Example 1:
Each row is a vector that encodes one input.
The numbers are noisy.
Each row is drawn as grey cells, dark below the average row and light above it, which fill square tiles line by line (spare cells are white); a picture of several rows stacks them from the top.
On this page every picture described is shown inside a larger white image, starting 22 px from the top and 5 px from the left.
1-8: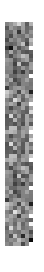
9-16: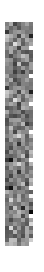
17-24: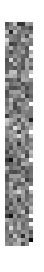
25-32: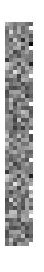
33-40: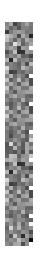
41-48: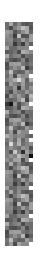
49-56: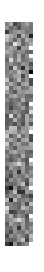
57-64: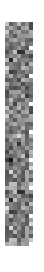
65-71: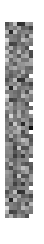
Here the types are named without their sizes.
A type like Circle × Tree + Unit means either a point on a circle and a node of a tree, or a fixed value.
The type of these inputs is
Label.
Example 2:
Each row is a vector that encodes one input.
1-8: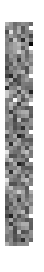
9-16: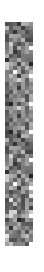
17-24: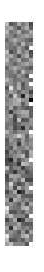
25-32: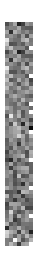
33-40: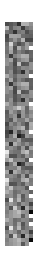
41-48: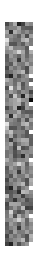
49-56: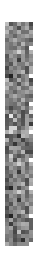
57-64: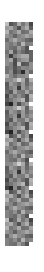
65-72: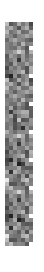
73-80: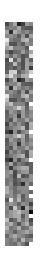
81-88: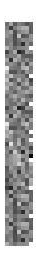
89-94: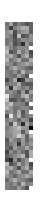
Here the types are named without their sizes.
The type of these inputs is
Label.
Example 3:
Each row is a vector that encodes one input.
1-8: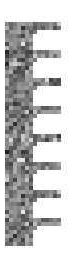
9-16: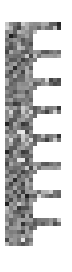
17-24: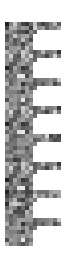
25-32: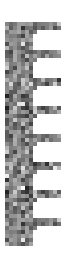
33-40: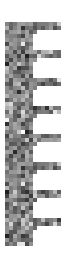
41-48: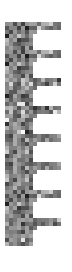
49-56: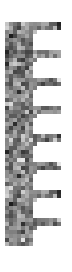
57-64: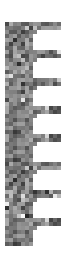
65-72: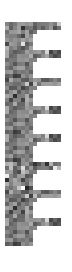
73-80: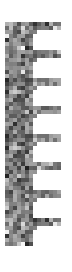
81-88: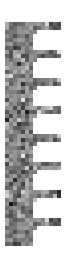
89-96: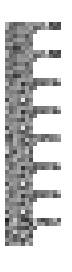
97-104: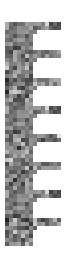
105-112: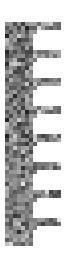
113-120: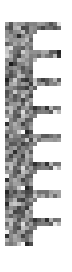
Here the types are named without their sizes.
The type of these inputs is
Line.
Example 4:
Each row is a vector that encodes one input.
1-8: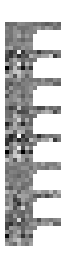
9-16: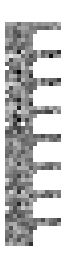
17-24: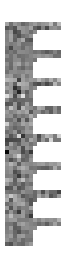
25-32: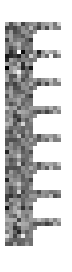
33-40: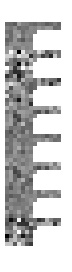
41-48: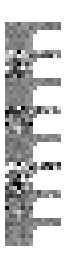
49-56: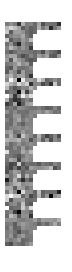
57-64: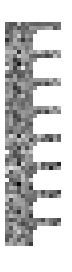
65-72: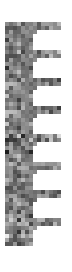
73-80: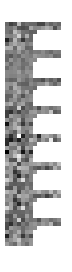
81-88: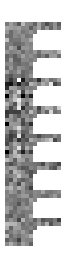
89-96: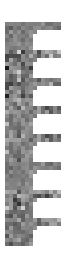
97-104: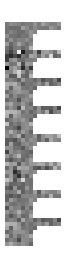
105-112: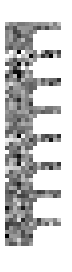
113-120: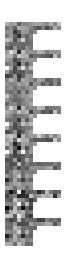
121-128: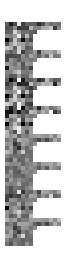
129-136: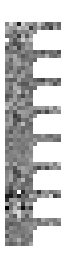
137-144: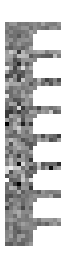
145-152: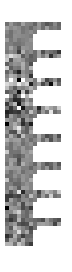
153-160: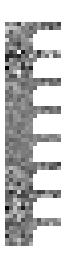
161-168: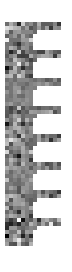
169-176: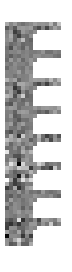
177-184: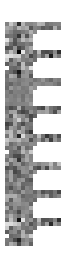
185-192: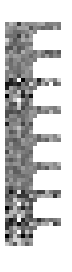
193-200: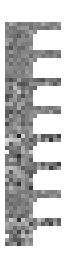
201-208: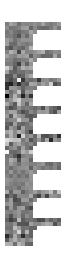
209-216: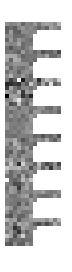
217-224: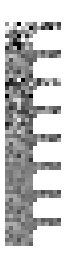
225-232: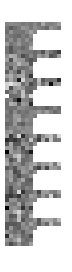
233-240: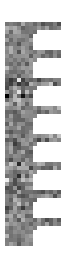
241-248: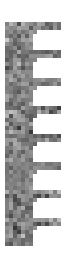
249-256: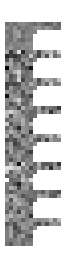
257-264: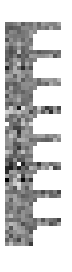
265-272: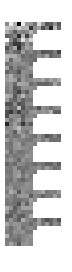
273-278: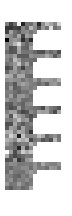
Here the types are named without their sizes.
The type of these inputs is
Line.
